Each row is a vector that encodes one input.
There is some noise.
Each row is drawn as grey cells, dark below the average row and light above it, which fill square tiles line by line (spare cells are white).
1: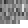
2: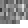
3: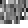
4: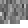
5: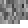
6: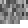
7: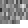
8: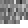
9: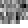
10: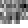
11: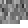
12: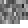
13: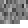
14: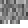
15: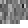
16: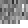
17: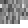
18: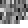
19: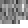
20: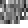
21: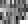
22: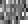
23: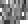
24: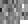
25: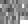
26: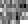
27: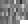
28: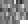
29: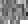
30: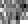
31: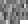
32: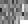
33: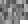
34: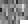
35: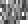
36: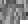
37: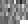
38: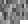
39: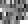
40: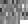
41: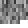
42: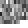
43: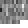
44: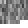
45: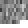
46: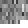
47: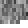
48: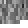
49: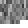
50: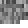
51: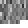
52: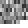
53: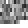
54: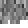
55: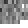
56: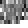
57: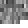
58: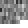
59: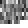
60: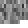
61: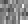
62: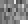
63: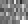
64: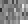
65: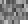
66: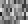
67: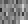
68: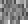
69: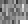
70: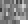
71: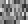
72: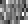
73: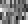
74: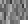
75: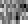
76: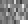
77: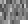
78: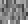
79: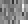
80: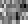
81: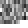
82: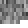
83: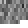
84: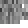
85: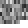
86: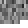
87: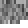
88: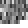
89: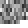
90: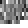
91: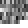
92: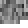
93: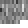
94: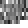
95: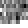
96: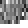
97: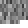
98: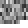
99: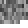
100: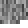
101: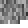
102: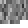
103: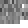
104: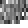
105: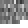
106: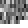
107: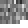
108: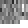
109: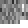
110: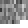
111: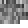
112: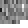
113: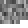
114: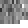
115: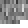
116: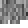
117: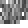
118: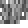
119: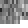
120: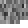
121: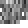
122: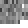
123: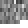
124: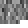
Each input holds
either a point on a 5-point line, or a point on a 6-point line and a true/false value.
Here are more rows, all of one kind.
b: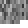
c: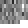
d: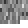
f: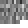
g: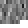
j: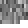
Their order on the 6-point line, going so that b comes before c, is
f, g, b, c, j, d.
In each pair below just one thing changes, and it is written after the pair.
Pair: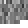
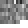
the true/false value
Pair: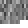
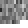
the true/false value
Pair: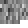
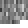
the place on the 6-point line
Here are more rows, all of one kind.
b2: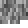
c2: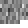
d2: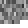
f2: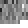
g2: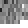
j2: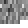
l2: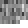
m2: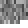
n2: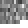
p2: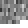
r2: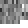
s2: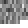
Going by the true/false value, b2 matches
d2 and m2.
